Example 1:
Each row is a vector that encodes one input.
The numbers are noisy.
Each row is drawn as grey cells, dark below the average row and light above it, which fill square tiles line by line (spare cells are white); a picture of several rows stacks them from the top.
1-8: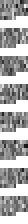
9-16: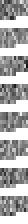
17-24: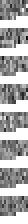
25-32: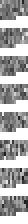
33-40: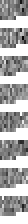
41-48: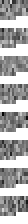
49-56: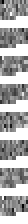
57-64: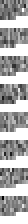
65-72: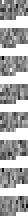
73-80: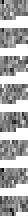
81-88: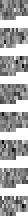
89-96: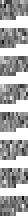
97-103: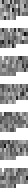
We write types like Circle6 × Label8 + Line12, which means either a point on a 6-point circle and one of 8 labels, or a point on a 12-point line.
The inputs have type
Bool × Bool × Bool × Bool × (Line7 + Line8).
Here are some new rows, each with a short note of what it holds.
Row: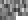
a point on an 8-point line and four true/false values
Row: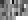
a point on a 7-point line and four true/false values
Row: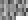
a point on an 8-point line and four true/false values
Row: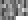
a point on an 8-point line and four true/false values
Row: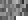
a point on an 8-point line and four true/false values
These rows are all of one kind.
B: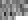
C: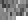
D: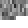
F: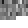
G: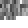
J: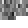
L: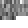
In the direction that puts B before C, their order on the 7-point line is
D, J, L, B, G, F, C.
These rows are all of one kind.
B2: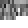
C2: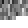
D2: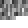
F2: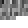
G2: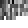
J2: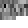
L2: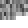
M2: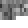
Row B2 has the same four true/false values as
G2 and J2.
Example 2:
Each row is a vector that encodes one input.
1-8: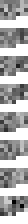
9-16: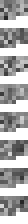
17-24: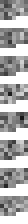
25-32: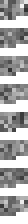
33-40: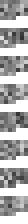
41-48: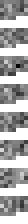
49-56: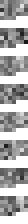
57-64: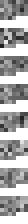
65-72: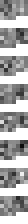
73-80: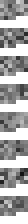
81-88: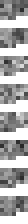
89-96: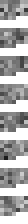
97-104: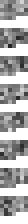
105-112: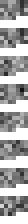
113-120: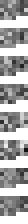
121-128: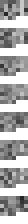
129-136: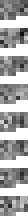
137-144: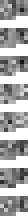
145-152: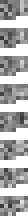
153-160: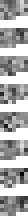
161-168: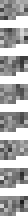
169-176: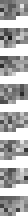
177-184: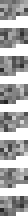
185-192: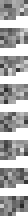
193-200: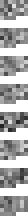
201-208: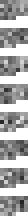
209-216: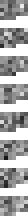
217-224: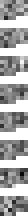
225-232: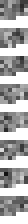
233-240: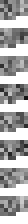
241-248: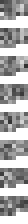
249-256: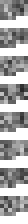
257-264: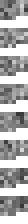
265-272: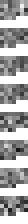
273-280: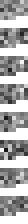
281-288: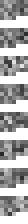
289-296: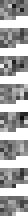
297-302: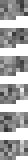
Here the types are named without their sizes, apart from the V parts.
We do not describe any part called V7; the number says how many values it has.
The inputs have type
Bool × Tree × V7.
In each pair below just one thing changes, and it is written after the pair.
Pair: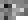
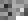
the node of the tree
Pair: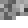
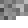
the value of V7
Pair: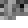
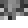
the value of V7
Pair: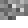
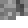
the true/false value
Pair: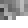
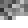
the node of the tree
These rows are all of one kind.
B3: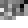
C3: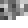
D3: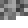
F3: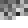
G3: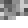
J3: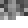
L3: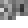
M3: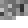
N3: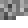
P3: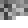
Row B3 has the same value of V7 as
G3, L3 and M3.
